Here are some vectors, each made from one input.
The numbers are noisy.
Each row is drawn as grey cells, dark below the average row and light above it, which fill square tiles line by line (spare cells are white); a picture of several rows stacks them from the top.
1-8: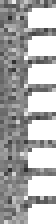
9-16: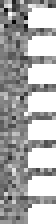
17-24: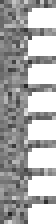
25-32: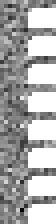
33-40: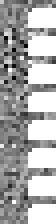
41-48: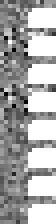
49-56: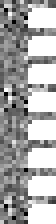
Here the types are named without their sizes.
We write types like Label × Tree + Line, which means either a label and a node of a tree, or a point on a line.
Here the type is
Bool × Label + Unit.
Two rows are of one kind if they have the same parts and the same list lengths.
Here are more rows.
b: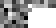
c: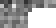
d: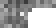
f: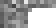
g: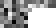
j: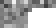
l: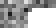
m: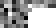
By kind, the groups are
b, g, m
c, d, f, j, l

